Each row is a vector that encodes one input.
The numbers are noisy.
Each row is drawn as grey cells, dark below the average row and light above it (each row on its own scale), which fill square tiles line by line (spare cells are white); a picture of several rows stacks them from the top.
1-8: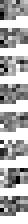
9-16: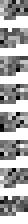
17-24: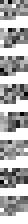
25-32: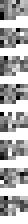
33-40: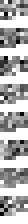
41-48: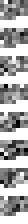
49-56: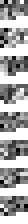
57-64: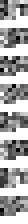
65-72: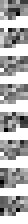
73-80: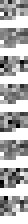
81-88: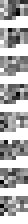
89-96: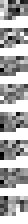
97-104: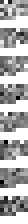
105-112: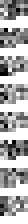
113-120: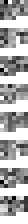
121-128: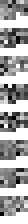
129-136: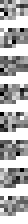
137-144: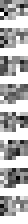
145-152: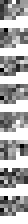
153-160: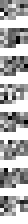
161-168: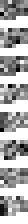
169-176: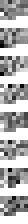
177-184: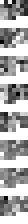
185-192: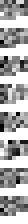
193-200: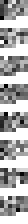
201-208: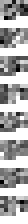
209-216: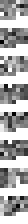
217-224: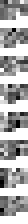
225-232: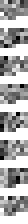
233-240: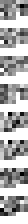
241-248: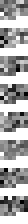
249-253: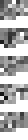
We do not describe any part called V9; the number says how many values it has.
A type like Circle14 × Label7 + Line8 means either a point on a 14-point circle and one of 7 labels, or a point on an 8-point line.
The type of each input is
List2(Bool × V9).
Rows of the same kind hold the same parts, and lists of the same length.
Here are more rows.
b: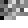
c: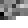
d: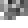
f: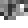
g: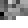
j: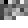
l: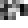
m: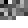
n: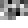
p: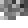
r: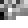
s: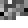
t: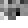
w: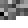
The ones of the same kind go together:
b, c, d, n, r, t
f
g, j, l, m, p, s, w

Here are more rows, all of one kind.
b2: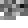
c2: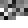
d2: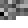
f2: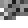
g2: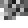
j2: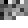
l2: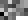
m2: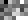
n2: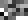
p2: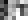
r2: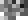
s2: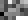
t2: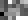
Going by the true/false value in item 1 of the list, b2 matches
j2, m2 and r2.
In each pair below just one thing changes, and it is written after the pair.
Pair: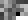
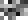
the value of V9 in item 1 of the list
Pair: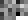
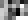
the value of V9 in item 2 of the list
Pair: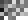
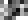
the true/false value in item 1 of the list
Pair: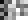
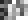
the value of V9 in item 1 of the list
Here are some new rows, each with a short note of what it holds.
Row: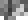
the empty list
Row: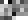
a list of two items
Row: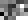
the empty list
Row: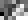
the empty list
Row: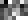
a list of one item
